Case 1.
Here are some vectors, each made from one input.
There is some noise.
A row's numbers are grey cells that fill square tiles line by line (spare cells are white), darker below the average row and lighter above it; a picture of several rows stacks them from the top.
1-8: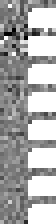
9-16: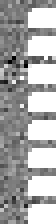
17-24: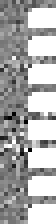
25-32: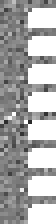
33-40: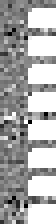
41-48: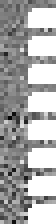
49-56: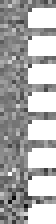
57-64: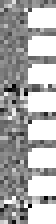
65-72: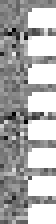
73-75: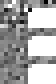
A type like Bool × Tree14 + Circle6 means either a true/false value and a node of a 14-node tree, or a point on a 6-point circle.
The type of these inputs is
List2(Line7).
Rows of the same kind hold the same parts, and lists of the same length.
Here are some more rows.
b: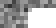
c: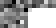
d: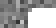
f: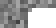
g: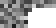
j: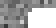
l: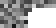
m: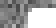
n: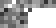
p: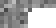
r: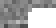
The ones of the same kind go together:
b, j, m, n, p, r
c, d, f
g, l

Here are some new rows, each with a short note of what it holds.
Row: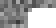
a list of one item
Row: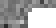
a list of two items
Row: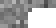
a list of two items
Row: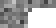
a list of two items
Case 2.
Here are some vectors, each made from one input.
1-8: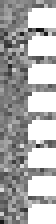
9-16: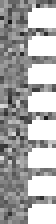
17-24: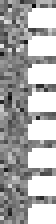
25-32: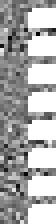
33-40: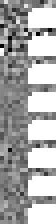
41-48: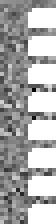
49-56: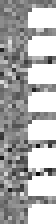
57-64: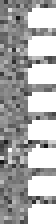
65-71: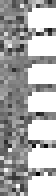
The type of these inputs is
Bool × Bool × Bool × Bool × Label9 + Unit.
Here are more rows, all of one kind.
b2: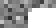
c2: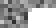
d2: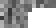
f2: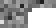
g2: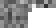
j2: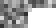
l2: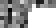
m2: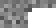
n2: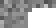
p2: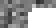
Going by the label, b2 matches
c2, g2 and l2.
